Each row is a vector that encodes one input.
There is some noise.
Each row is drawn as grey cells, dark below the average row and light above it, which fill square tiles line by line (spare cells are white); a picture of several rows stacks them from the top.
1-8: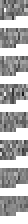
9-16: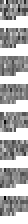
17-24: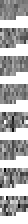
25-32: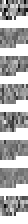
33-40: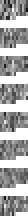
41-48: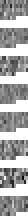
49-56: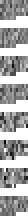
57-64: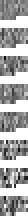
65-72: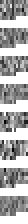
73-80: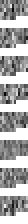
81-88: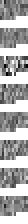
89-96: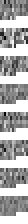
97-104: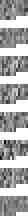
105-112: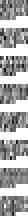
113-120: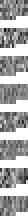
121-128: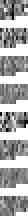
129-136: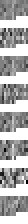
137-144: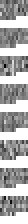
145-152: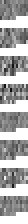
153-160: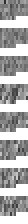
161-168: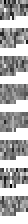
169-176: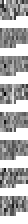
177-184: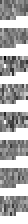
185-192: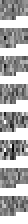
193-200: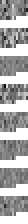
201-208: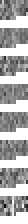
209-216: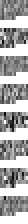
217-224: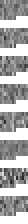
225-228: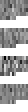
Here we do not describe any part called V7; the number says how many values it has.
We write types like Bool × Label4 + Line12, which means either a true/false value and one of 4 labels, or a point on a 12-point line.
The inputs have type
Circle9 × Line8 × V7 + List2(Line4).
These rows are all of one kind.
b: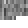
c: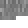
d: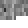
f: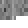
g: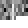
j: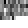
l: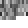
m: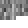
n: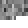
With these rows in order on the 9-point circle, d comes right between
c and m.
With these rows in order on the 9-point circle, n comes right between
b and l.
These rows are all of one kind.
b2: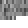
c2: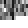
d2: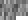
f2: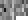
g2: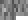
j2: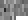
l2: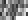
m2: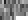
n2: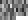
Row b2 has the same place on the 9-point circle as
f2, l2 and n2.
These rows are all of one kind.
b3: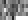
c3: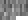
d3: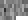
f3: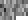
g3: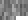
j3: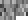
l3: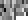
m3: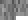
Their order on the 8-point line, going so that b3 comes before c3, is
l3, m3, d3, f3, j3, b3, c3, g3.
